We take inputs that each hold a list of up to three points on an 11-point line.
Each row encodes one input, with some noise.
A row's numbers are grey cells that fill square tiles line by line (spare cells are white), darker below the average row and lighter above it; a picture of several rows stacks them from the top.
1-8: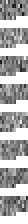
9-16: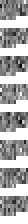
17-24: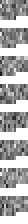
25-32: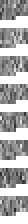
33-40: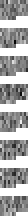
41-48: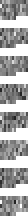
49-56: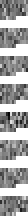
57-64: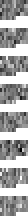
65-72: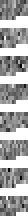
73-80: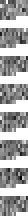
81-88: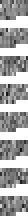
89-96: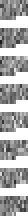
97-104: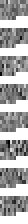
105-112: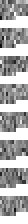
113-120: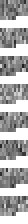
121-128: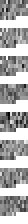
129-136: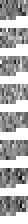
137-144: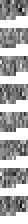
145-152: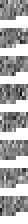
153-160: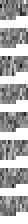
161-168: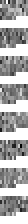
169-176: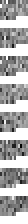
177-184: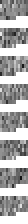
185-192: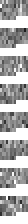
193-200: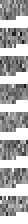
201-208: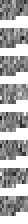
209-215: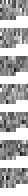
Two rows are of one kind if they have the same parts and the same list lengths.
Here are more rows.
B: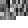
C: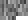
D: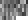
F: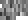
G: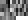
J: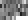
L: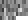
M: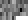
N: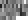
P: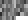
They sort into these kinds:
B, G
C, F, M, P
D, J, N
L

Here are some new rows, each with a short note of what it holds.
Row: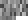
a list of two items
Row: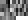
the empty list
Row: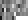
a list of three items
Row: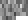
a list of two items
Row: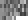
a list of one item
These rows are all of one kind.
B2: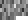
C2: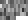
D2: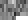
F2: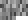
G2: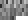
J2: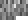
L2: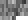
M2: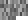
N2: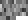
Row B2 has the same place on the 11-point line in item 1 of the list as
G2, J2 and M2.
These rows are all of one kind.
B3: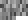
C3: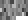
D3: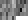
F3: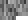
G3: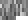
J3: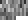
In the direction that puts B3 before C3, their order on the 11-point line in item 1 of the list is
D3, F3, B3, C3, G3, J3.
